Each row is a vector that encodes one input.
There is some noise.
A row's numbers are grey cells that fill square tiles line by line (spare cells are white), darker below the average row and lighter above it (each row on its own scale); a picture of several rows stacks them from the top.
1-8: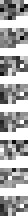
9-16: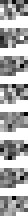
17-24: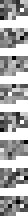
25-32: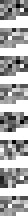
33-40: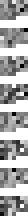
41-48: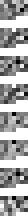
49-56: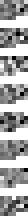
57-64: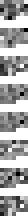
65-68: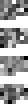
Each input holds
either a point on a 6-point line, or three true/false values.
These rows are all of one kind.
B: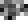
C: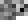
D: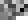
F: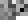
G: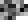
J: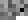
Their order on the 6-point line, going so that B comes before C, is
B, G, C, D, F, J.
